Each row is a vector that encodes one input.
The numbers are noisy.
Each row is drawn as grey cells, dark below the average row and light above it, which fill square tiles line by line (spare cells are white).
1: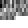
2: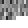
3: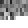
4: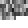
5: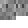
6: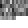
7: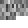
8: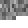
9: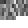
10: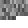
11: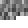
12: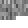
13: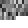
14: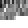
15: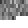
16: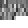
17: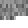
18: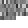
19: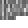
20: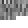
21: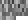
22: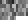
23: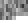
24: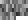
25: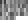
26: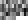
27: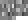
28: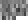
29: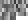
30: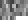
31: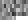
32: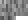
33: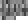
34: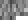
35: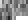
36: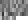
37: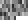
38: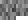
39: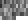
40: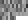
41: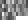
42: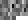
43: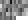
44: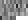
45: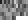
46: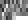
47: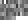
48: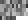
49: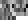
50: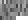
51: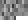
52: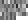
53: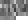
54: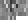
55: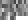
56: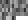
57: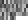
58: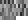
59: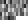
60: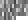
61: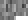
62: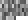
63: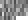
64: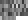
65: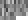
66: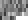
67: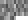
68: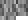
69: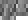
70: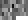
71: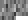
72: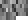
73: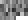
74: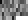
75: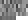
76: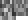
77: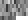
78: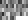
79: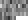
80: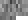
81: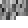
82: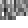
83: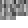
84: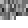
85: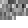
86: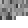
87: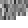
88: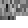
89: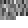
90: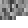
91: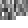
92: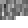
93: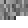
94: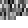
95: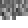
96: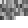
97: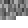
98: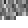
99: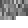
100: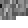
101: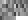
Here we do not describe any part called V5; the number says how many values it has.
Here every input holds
either a true/false value and a value of V5, or a list of up to three points on a 4-point line.
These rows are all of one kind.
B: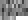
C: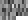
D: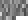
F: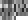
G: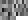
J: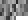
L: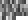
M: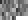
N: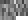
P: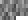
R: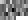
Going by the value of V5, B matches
C, G, L and M.
